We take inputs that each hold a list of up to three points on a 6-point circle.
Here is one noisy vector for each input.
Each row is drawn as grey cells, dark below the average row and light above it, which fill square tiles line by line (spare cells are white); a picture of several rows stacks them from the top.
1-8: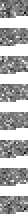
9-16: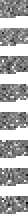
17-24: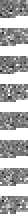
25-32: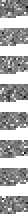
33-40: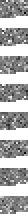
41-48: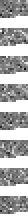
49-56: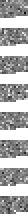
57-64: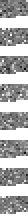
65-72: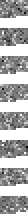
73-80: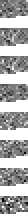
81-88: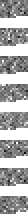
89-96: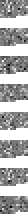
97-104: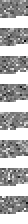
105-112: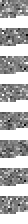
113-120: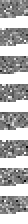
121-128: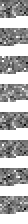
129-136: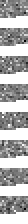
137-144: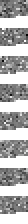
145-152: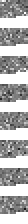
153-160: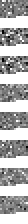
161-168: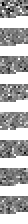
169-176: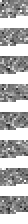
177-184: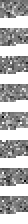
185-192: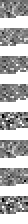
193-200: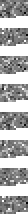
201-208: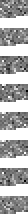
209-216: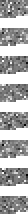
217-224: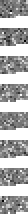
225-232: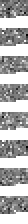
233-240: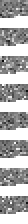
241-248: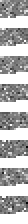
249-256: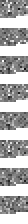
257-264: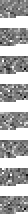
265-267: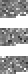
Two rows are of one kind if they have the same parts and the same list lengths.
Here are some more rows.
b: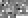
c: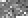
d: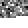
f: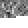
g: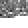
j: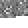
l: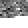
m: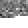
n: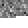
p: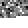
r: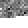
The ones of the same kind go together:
b, c, f
d, p
g, j, r
l, m, n

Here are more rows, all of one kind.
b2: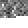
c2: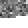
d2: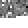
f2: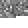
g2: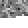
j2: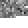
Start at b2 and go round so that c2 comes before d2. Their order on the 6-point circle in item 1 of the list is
b2, c2, d2, f2, g2, j2.
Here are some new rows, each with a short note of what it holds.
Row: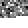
the empty list
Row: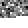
the empty list
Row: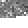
a list of one item
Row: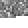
a list of two items
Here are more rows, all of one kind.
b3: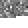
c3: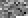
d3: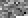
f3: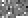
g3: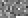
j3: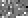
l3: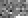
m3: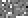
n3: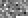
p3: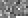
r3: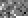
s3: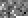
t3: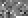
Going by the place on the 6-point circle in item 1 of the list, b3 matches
g3 and p3.
